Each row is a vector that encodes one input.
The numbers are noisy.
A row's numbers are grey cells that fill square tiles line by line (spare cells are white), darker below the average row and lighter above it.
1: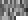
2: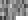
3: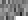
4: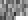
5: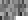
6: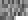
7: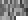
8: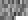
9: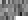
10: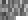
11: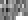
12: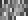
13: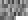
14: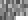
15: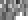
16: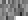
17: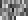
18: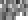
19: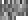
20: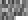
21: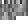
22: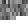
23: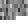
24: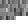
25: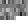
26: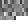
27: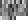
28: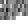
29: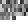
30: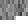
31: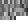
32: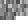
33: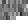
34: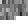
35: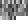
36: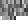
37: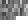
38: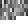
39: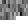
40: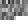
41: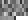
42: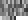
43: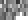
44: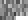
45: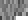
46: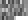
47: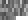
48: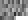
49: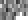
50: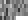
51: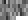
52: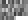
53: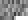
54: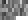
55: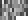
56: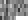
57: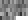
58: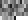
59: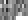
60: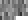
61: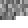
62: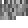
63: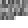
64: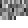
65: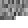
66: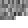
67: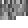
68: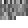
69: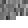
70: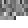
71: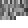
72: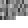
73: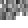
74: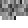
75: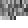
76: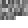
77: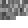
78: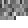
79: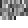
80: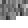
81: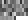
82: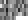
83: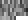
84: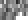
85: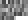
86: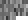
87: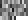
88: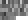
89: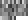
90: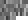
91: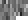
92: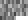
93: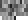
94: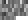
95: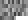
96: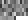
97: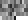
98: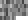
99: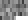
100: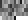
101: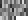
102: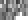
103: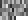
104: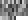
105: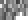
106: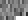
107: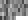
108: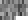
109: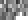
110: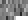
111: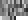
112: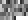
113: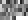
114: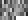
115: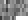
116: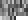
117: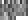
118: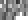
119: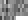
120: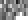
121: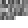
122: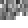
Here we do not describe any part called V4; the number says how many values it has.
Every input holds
either a true/false value and a value of V4, or a list of up to two points on a 5-point line.
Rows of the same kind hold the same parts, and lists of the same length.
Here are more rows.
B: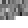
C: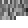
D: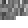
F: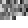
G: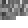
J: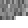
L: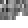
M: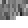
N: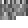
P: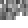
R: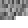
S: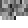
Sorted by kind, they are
B, J, L, M
C, N, S
D, G, P, R
F

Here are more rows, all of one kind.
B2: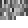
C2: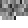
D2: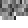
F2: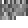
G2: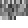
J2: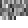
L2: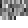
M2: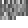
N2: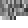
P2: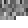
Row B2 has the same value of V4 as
J2 and L2.
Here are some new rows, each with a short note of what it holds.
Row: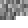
a list of one item
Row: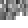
a list of one item
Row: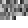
the empty list
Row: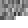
a list of one item
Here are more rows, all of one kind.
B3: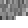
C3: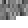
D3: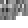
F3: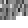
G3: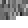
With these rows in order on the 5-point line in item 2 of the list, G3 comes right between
D3 and F3.
